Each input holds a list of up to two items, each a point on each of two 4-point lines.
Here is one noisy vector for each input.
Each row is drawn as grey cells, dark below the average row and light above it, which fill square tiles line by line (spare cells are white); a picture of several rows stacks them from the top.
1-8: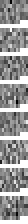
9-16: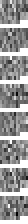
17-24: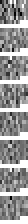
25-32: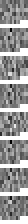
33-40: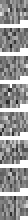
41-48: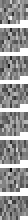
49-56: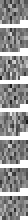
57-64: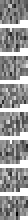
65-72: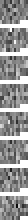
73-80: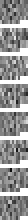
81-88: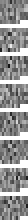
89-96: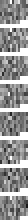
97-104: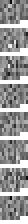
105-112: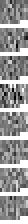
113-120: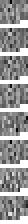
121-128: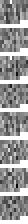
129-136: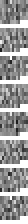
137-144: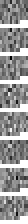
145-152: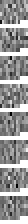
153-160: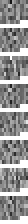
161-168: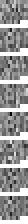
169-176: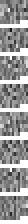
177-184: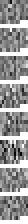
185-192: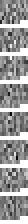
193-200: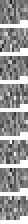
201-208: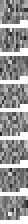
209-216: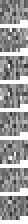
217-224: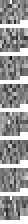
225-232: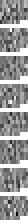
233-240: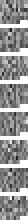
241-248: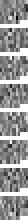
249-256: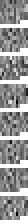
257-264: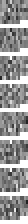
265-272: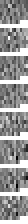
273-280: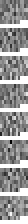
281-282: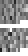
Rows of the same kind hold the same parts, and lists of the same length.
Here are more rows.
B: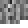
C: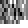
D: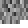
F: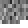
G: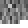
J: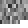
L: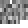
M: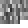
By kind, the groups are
B, D, F, G
C
J, L, M

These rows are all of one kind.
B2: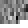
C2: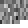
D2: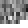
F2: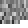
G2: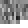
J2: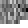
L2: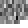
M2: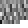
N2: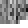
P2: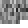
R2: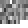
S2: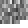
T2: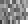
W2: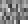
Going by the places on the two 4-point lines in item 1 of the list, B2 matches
D2, J2 and N2.
